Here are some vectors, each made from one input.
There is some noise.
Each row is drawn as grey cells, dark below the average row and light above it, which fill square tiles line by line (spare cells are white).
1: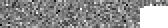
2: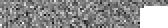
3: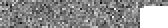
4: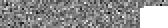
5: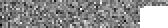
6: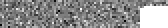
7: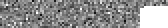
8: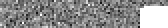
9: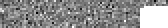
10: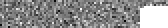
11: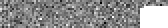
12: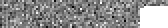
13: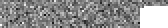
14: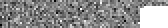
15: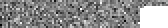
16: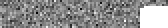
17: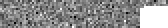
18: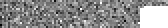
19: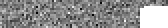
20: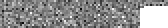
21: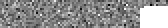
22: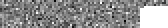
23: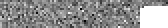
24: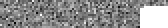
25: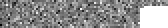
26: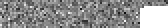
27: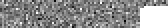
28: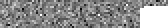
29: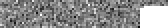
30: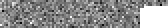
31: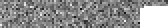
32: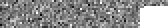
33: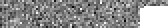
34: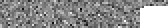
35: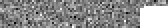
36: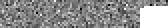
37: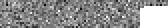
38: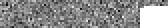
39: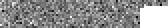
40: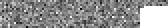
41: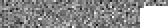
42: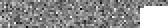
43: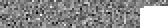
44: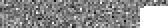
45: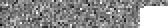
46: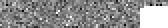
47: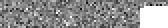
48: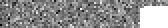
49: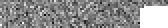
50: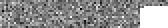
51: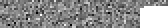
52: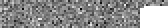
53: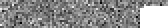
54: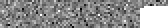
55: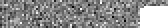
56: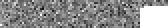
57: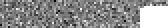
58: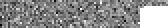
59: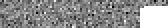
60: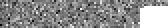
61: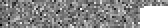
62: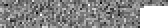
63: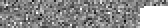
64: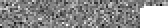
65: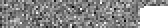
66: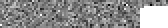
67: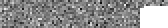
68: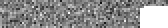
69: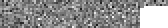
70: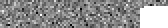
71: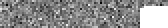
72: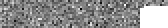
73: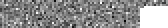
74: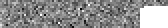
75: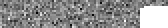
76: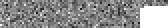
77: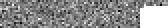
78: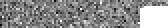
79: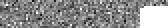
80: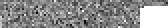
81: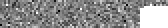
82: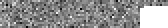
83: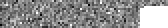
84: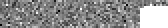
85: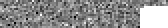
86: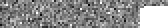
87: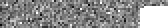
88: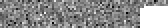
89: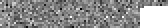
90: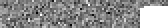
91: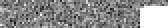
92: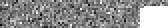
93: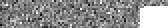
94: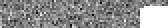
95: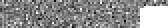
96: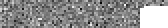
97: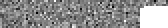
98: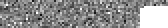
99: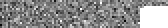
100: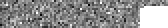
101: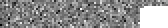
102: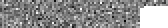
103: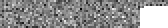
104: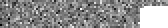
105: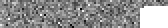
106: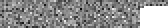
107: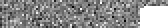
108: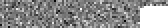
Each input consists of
three true/false values, together with a list of up to two points on a 7-point line.
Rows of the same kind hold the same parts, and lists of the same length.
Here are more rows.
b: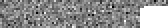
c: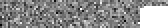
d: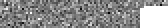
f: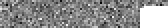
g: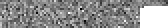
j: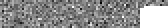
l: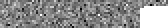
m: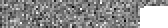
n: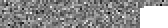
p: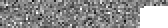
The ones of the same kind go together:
b, g, l
c, m, p
d, f, j, n

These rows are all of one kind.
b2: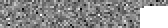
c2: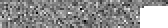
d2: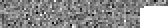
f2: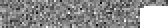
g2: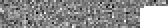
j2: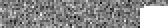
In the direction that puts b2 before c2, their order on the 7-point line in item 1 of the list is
b2, d2, c2, f2, g2, j2.
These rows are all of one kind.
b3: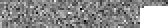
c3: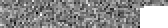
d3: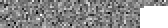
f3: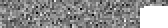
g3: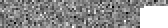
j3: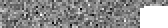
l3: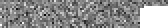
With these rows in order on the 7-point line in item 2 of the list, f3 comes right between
c3 and j3.
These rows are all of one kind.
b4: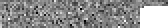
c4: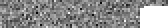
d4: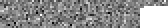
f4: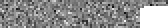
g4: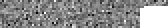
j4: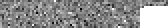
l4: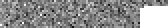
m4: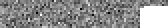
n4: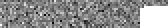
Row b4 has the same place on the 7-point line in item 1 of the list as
g4 and j4.
